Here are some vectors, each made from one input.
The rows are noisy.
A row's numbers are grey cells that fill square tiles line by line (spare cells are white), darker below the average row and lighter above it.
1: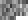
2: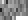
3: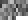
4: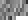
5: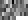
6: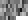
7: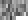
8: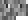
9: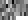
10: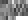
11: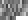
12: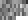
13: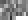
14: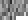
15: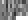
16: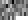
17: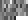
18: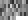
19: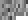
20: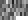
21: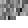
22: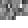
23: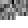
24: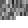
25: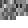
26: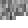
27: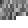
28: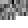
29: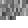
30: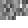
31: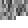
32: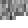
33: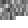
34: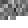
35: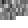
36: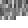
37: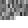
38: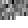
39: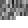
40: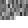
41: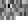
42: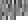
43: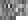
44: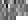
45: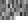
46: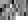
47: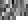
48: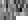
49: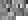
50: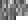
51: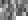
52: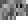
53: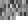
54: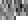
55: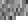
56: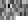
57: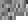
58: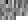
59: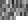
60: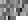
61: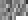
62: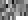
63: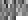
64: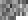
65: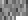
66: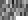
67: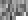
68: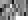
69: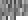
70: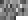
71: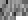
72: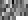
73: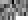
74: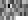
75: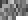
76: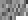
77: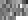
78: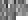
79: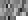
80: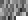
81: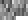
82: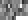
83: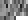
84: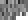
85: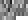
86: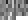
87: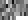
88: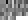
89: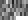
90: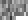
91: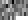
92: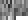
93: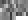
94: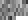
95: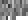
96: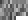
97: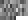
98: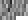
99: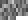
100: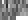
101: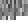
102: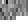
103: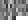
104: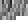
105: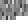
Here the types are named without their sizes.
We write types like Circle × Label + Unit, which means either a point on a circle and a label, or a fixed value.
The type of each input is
Circle × List(Line).
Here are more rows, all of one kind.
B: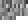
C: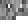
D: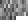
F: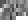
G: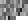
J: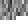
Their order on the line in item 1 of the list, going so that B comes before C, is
G, J, F, D, B, C.
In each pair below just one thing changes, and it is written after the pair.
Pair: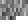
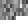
the place on the line in item 1 of the list
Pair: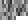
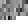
the place on the circle
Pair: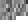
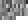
the place on the line in item 1 of the list
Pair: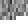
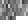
the place on the circle
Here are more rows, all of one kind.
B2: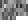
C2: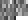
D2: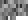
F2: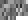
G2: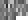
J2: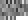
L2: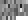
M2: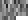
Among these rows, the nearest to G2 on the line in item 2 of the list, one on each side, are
B2 and J2.
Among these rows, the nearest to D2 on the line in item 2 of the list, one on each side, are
C2 and L2.
